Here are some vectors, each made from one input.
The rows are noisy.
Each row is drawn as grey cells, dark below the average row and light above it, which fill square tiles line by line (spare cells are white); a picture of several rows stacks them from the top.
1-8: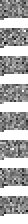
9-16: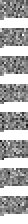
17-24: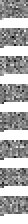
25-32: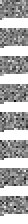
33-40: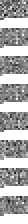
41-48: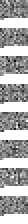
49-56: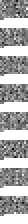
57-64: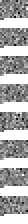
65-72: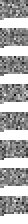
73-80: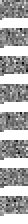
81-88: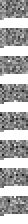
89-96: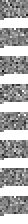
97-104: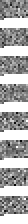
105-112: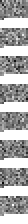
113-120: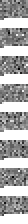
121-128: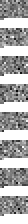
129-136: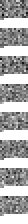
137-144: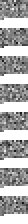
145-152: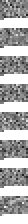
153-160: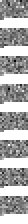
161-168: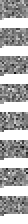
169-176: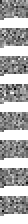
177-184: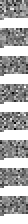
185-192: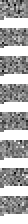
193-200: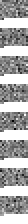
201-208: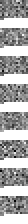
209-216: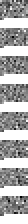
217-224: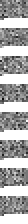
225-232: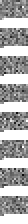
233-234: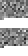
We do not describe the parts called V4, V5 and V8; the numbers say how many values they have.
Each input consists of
a node of a 9-node tree, together with either one of 7 labels and a value of V8, or a true/false value, a value of V4 and a value of V5.
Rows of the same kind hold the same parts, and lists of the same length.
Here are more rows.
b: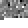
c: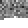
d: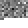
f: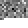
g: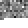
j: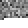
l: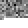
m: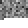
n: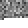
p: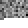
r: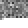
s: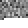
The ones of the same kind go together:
b, d, f, g, l, r
c, j, m, n, p, s

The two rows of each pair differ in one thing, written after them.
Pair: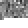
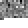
the value of V8
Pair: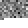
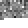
the label
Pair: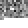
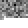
the node of the tree
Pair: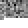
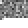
the label
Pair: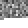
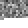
the value of V8
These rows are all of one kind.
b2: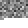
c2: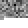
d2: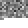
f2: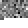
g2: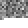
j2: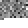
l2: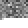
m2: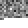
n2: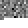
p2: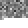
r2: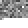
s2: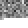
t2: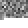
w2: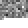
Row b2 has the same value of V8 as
c2, d2, j2 and r2.
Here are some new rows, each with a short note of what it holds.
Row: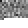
a node of a 9-node tree, a true/false value, a value of V4 and a value of V5
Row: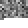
a node of a 9-node tree, a true/false value, a value of V4 and a value of V5
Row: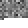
a node of a 9-node tree, a true/false value, a value of V4 and a value of V5
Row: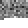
a node of a 9-node tree, a true/false value, a value of V4 and a value of V5
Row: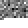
one of 7 labels, a node of a 9-node tree and a value of V8
